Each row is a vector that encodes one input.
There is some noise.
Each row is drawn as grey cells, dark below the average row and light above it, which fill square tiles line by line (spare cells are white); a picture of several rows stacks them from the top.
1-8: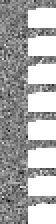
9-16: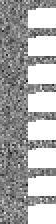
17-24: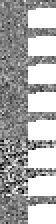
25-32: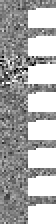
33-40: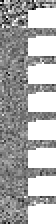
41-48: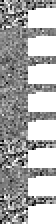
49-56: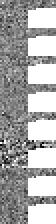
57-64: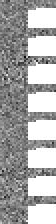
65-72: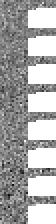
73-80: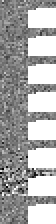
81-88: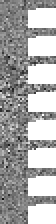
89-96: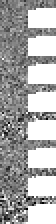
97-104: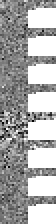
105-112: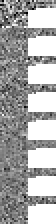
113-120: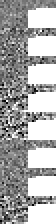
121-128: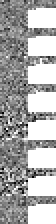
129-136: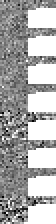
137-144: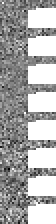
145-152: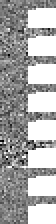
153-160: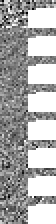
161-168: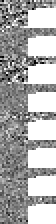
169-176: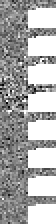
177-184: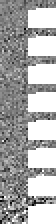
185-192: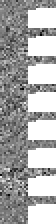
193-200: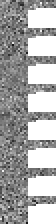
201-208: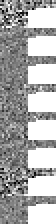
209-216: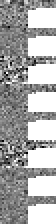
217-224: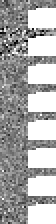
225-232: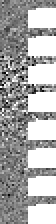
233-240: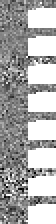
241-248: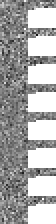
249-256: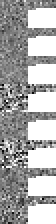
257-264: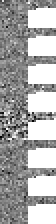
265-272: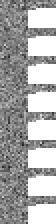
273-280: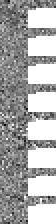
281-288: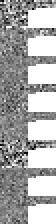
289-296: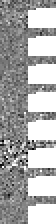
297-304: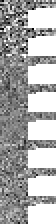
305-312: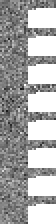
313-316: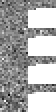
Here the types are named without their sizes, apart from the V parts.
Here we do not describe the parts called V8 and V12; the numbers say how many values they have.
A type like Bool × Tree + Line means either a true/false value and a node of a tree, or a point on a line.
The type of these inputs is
(Bool × V12 + List(Line)) × Tree + V8.
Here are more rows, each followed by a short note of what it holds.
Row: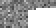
a node of a tree, together with the empty list
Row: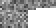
a node of a tree, together with the empty list
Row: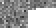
a node of a tree, together with the empty list
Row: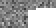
a node of a tree, together with a list of two items
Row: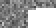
a node of a tree, together with a list of two items
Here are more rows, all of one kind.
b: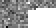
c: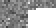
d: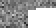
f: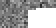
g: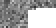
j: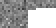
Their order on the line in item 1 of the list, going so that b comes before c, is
b, c, g, d, f, j.
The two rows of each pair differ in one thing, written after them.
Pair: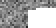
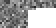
the place on the line in item 1 of the list
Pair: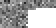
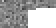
the place on the line in item 2 of the list
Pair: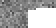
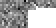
the place on the line in item 1 of the list
